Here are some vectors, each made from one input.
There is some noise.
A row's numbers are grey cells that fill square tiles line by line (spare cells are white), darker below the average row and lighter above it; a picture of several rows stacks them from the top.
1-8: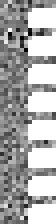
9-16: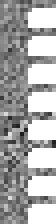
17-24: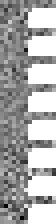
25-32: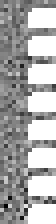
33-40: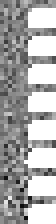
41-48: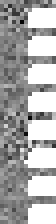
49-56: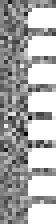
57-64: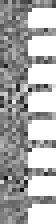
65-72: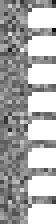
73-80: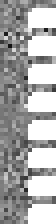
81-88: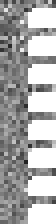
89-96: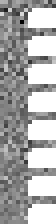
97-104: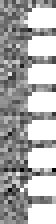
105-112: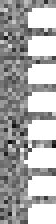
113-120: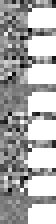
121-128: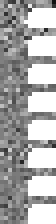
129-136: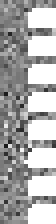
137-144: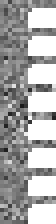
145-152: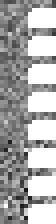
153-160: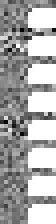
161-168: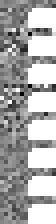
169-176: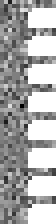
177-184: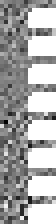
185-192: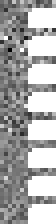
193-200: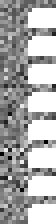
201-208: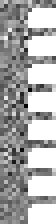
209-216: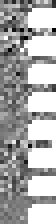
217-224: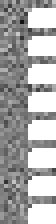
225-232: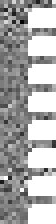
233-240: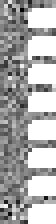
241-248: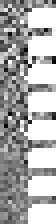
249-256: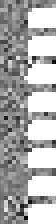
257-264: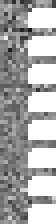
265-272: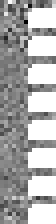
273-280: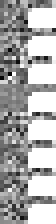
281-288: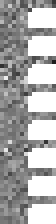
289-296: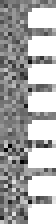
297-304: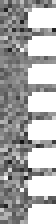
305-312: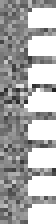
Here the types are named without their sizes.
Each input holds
a label and a node of each of two trees.
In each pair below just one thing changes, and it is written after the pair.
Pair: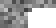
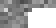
the node of one of the two trees
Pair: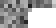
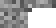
the label
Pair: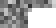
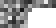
the node of one of the two trees
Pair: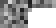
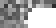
the node of one of the two trees
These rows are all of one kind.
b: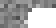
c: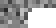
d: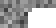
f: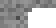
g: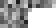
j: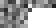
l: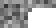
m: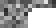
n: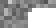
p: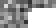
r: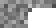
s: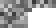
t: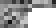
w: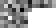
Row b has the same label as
g, n and r.
